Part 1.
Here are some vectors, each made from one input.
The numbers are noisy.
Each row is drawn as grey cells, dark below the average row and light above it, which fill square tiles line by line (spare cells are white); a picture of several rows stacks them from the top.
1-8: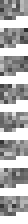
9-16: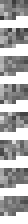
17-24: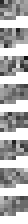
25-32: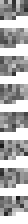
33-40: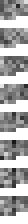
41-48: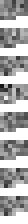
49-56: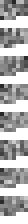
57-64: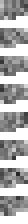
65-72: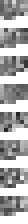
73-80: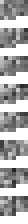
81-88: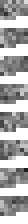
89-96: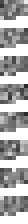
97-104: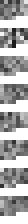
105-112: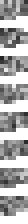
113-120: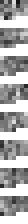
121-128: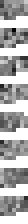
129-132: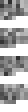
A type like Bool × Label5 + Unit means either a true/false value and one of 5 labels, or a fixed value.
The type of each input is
Label12 + Line11.
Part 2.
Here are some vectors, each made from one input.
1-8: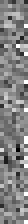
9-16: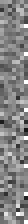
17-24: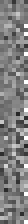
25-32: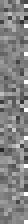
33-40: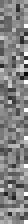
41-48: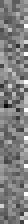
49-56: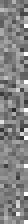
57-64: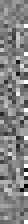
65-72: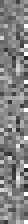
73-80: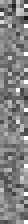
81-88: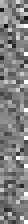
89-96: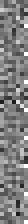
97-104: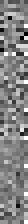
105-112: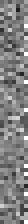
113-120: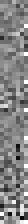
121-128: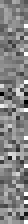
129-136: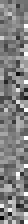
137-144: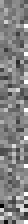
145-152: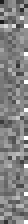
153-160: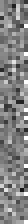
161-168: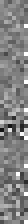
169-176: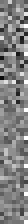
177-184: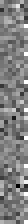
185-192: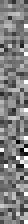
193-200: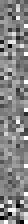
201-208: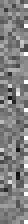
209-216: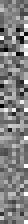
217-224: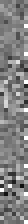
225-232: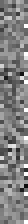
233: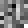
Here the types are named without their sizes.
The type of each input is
Circle + Tree + Unit.
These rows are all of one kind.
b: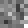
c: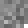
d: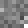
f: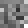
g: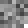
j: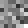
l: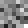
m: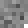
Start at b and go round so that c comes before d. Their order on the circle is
b, m, g, l, c, f, d, j.
